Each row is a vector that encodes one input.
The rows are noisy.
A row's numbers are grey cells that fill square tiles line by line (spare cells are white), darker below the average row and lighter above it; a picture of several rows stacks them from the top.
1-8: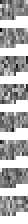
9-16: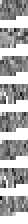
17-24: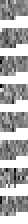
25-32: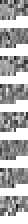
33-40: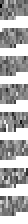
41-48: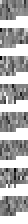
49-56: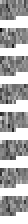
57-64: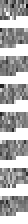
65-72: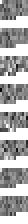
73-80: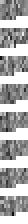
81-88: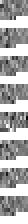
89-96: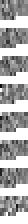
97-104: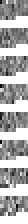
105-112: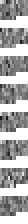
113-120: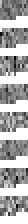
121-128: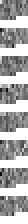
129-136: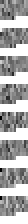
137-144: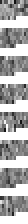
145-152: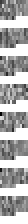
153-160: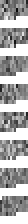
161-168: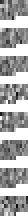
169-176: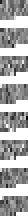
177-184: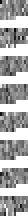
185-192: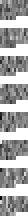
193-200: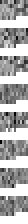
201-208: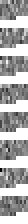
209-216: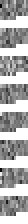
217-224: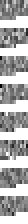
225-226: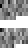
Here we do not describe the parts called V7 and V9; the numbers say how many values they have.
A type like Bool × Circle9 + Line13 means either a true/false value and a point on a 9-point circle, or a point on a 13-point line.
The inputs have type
(Line4 + Line6) × (Line5 + V7) + V9.
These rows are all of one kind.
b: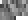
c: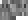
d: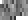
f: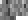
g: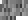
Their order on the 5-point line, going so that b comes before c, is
d, g, f, b, c.
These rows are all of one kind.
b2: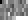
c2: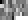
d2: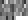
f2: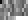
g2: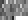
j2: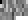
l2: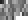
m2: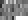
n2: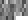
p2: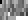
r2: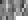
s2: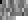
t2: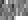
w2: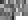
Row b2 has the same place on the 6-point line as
f2, p2 and s2.
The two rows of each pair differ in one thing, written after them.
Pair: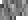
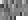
the place on the 5-point line
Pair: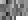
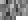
the place on the 5-point line
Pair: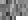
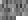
the place on the 4-point line
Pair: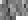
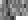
the place on the 5-point line
